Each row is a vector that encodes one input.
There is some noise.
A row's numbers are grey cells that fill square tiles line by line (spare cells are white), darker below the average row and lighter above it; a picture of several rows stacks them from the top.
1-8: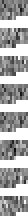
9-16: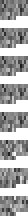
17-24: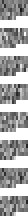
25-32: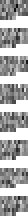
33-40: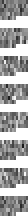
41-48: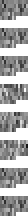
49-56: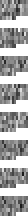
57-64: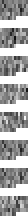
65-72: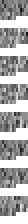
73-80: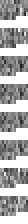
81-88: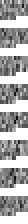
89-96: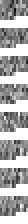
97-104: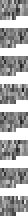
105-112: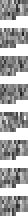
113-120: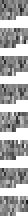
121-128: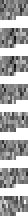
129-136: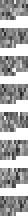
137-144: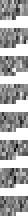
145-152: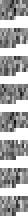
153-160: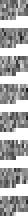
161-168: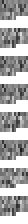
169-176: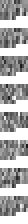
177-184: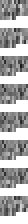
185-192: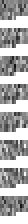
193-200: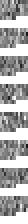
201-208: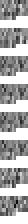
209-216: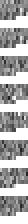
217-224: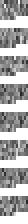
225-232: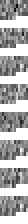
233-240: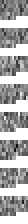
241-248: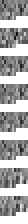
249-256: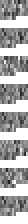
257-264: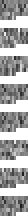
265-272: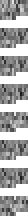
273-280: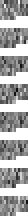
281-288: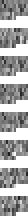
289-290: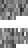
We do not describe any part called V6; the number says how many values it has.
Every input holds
either a point on an 8-point line and a true/false value, or a node of a 10-node tree and a value of V6, or a node of an 11-node tree.
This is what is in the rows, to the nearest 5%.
About 25% of them hold a point on an 8-point line and a true/false value. About 35% of them hold a node of a 10-node tree and a value of V6. The rest hold a node of an 11-node tree.
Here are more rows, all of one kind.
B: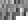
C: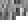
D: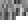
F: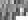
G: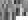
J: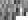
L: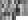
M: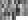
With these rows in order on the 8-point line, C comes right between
F and L.
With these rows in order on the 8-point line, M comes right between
G and L.
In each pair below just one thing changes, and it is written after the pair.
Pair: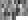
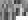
the true/false value
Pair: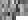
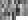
the place on the 8-point line
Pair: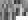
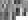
the place on the 8-point line
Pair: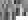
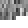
the place on the 8-point line
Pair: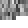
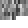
the place on the 8-point line
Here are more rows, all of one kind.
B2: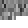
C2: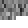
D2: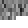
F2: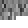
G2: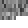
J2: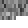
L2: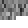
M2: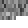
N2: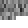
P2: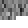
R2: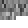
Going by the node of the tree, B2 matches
C2 and N2.
